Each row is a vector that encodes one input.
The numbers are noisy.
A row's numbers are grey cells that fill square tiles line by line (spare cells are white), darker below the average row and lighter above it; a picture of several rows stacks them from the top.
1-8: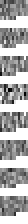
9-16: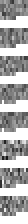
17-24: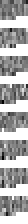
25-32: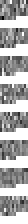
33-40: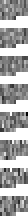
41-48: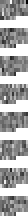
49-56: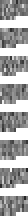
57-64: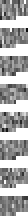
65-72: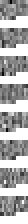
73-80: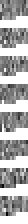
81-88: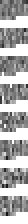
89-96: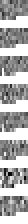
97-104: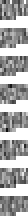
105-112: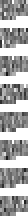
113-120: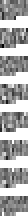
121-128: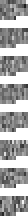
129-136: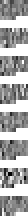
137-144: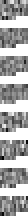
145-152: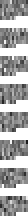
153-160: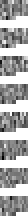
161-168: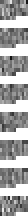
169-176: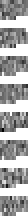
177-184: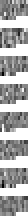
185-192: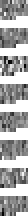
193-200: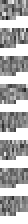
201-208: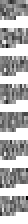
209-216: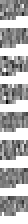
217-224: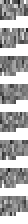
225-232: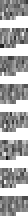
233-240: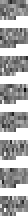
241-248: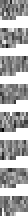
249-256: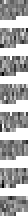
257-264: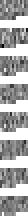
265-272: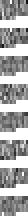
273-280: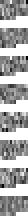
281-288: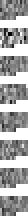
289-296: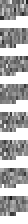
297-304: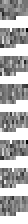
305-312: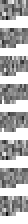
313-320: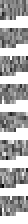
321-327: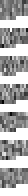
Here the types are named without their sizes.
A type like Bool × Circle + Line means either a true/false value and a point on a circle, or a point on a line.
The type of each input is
List(Line).
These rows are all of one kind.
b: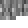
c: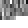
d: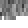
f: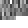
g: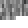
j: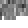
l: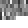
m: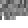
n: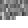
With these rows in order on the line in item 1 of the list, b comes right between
d and g.
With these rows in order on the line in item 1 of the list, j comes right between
d and m.
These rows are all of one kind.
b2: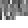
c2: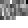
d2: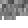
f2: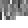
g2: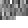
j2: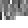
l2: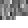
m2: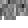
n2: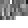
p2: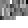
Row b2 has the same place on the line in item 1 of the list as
f2, j2, l2 and n2.
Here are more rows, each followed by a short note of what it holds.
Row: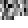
the empty list
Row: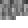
a list of two items
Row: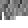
a list of two items
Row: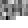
a list of one item
